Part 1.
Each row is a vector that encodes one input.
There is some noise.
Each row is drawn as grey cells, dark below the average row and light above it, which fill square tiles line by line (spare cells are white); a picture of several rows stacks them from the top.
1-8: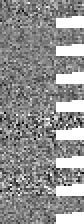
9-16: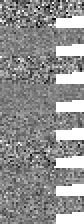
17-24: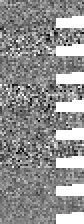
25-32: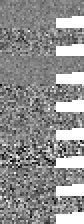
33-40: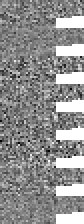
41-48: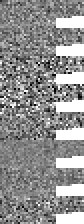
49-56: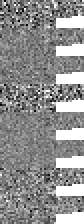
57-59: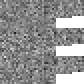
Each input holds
either a point on a 6-point line, or a point on an 8-point line.
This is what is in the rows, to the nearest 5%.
About 35% of them hold a point on a 6-point line. The rest hold a point on an 8-point line.
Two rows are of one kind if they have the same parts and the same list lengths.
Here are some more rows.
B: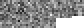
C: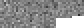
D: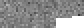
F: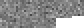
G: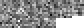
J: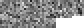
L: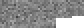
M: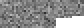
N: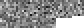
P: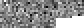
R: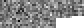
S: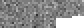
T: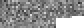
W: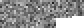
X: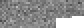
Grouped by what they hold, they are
B, C, D, F, L, M, N, P, R, T, W, X
G, J, S

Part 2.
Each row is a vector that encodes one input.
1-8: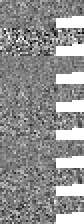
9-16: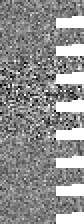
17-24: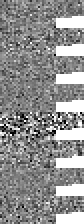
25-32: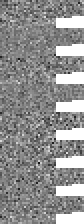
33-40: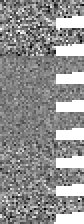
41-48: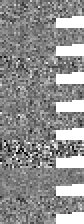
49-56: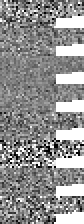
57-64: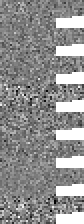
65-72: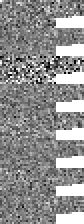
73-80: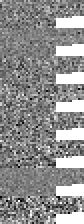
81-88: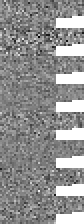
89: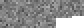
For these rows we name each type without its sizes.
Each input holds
a true/false value, together with either a fixed value, or a node of a tree.
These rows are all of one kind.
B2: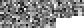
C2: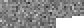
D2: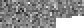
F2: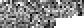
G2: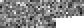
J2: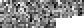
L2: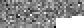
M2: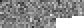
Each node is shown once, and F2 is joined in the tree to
B2 and C2.
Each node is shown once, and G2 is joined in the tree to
M2.
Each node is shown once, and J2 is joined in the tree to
B2, D2 and L2.
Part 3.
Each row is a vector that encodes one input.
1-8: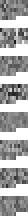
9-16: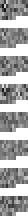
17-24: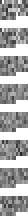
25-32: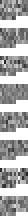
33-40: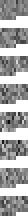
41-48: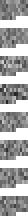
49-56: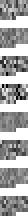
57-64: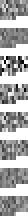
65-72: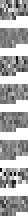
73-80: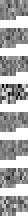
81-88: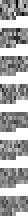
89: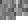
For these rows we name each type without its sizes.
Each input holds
either a label, or a point on a line.
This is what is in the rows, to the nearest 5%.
About 65% of them hold a label. The rest hold a point on a line.
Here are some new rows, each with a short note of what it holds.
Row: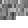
a point on a line
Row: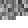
a label
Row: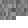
a label
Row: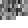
a point on a line
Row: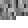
a point on a line
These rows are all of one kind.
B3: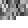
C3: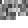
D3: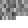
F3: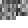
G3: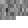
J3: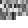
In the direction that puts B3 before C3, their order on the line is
J3, F3, D3, B3, C3, G3.
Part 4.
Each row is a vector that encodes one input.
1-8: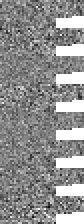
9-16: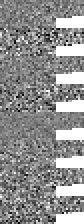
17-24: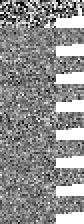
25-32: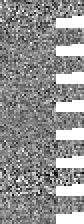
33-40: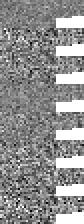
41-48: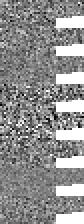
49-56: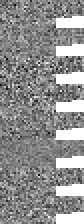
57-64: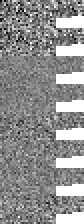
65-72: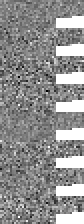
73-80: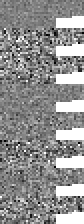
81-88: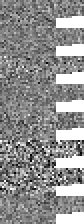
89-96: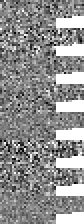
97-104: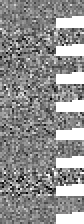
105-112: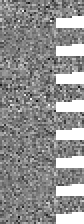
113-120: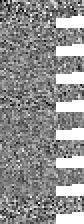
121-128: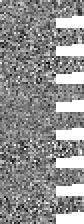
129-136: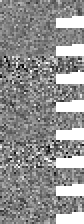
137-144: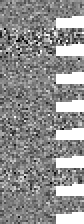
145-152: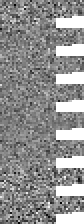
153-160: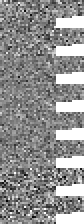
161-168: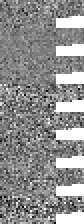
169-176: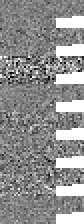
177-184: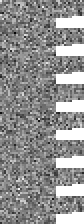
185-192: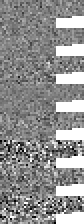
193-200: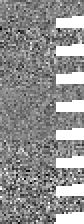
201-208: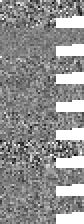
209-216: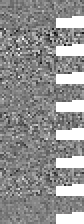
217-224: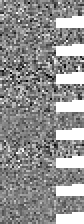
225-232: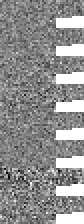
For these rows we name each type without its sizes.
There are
3 kinds of row.
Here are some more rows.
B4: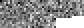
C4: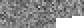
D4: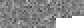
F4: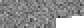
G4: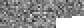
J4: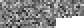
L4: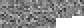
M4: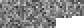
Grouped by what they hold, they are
B4, D4, F4, G4, J4
C4, L4
M4

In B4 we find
a node of a tree.
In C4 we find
a point on a circle.
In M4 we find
a fixed value.
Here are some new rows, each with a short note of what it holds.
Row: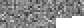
a node of a tree
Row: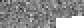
a point on a circle
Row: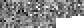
a fixed value
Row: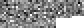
a node of a tree
